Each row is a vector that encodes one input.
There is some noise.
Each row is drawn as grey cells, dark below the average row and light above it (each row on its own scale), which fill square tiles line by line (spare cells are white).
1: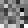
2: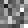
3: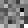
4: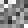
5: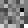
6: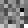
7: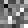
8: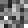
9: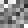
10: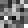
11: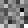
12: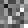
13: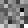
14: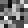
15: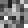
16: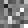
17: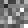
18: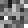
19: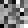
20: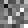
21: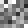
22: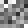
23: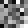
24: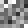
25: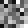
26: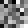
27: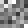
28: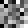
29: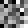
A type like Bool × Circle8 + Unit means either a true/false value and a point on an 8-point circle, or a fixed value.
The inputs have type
Line5.
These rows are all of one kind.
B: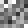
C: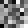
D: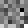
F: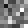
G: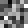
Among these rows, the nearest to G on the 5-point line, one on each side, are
D and F.
